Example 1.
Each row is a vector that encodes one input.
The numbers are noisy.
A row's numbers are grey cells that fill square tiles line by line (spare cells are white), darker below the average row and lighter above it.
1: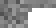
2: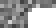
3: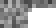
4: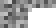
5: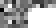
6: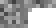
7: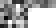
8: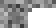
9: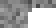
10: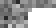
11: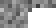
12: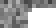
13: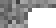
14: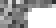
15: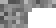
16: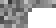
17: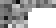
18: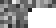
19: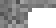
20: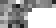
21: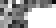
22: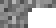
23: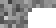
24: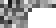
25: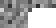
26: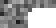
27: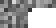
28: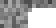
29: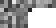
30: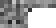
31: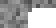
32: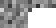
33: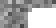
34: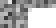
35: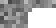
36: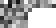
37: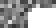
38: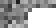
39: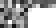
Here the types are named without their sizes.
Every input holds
a label.
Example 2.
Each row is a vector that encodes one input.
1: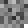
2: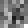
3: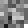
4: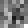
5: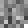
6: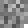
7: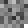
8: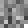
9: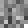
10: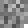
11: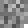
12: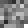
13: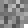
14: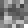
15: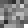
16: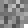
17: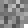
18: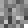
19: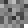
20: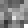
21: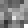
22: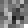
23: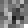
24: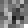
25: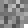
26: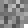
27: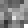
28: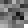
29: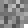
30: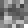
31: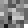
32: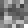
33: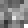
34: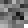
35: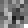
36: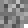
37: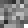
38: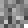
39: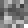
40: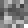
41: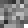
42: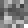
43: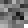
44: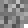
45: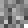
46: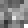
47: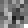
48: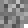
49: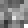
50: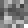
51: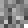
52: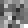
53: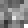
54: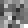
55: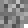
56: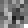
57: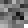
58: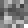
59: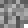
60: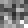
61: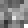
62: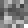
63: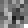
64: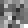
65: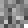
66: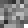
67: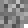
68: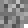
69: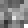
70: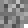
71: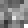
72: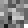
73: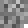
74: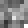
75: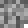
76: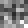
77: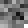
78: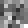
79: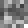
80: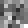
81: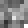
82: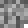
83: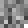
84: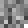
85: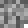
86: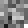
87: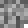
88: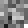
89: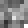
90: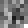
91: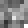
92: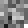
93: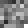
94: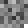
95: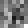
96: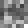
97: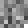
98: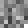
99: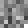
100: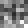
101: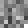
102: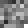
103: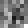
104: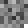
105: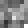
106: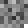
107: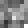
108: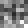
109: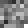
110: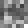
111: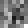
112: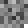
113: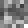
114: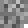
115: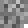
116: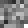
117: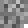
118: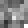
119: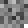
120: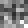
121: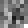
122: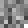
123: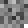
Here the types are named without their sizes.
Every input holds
a point on a line.
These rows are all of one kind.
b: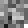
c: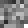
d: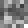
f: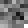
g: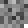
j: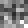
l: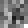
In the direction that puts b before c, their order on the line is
j, d, l, f, g, b, c.
